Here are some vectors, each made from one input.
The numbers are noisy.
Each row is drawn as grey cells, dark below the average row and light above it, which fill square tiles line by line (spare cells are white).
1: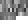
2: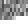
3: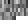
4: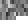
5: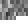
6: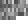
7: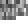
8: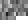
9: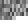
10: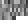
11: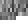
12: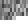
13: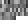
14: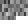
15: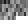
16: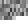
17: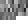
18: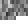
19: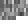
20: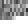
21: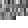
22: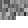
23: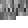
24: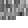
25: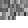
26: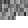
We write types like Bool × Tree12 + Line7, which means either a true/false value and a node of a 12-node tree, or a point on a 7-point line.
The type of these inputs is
Circle6.
